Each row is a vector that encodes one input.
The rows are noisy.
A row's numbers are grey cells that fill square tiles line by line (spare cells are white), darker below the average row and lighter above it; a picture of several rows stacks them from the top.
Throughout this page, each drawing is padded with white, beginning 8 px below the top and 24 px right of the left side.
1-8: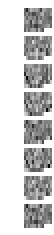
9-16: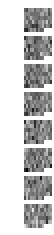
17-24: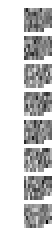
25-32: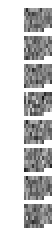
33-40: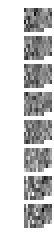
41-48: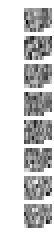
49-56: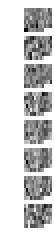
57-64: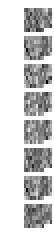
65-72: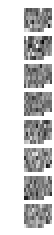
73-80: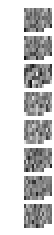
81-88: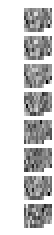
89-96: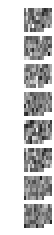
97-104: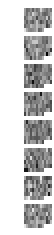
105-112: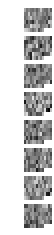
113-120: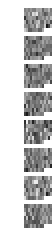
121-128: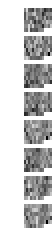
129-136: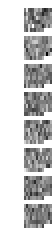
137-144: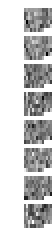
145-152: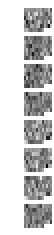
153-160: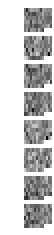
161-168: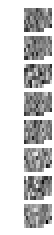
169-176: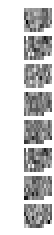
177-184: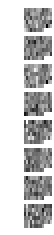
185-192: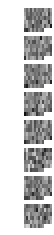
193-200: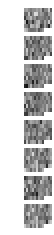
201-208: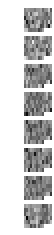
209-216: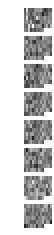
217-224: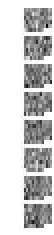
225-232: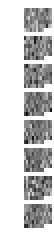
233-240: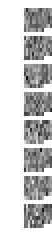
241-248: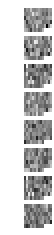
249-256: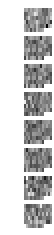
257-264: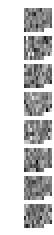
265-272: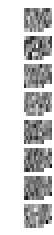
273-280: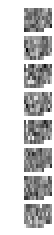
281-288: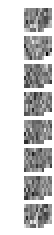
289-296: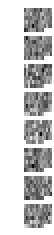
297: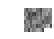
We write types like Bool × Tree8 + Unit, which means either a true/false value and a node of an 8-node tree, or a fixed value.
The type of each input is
Bool × Bool × Bool × Bool + Line6 + List3(Line8).
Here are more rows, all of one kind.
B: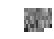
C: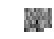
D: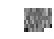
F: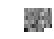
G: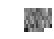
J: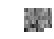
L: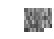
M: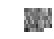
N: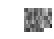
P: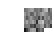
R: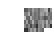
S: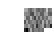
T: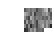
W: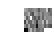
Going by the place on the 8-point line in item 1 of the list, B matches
D, G and T.
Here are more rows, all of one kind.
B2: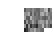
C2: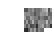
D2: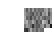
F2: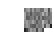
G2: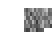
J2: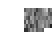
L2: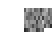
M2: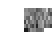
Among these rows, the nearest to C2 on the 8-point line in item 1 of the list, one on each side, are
B2 and G2.
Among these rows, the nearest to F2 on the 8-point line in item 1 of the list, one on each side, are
D2 and L2.
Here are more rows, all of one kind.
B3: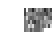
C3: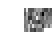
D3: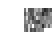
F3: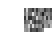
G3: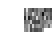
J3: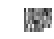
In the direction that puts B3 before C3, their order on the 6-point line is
B3, J3, D3, C3, G3, F3.
